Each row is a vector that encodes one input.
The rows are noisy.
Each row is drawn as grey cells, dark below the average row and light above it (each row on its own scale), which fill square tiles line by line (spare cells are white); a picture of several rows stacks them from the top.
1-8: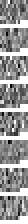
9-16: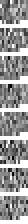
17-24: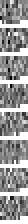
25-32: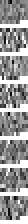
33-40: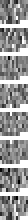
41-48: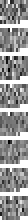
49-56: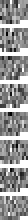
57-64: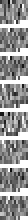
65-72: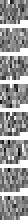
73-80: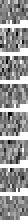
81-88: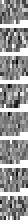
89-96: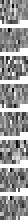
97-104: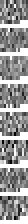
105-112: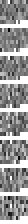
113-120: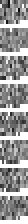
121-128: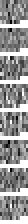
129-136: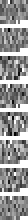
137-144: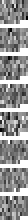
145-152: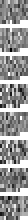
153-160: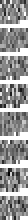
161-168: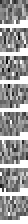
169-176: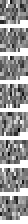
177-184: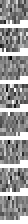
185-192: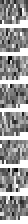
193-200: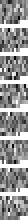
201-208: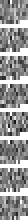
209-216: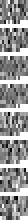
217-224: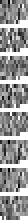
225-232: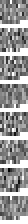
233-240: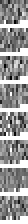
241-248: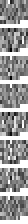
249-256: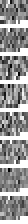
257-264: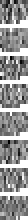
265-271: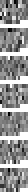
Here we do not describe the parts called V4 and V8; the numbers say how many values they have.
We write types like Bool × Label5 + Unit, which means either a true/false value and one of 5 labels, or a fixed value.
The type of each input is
(Bool × Bool × Bool × Bool + V4) × V8 + List2(Circle6 × Circle6).
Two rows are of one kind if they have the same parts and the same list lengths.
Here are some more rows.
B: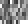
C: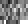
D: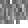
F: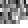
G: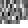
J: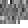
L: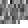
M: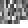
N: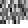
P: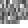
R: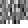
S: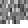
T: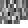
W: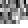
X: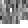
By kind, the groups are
B, C, D, G, M, P, T
F, W
J, L
N, R, S
X

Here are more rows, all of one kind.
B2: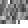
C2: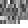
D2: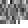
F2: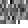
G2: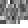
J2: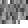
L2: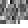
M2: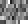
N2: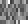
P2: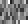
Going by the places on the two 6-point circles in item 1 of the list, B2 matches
G2, J2, L2 and M2.
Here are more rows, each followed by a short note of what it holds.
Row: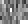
a value of V4 and a value of V8
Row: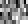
the empty list
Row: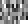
a value of V4 and a value of V8
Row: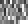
four true/false values and a value of V8
